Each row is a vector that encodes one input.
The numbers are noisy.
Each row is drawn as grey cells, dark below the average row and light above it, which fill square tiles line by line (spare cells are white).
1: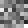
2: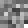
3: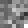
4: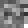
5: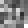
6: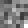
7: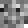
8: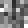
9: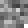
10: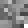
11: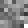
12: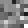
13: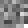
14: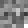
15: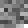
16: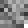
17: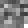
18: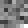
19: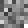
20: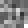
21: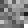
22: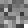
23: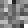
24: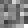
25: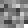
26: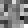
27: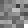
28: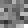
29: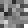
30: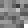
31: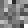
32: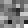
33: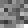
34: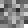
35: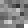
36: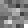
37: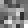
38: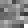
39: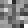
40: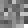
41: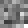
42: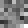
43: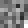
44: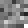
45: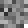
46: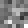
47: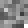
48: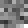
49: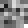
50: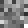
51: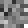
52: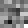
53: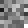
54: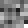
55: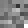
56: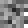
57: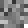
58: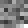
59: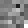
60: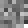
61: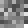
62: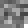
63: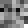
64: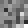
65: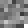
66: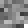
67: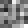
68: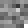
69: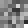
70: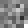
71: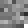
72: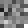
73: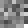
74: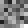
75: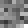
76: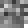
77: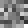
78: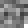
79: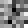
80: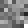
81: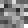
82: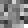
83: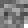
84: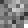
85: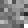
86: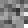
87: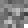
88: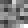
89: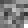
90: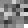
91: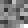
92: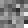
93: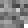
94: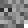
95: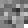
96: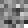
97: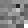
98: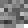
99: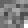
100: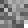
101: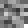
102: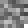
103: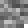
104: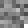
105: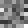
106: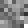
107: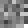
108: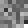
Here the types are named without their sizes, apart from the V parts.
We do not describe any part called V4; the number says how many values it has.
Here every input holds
a true/false value, together with either a point on a line, or a value of V4.
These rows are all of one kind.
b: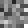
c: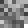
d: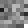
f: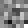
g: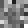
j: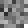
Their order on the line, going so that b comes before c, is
j, b, g, f, d, c.
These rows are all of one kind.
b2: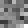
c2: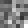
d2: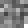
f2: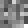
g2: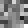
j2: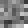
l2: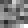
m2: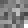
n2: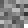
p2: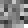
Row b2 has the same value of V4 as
c2, d2 and l2.
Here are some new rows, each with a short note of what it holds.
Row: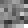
a true/false value and a value of V4
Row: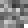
a true/false value and a value of V4
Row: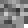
a point on a line and a true/false value
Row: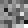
a true/false value and a value of V4
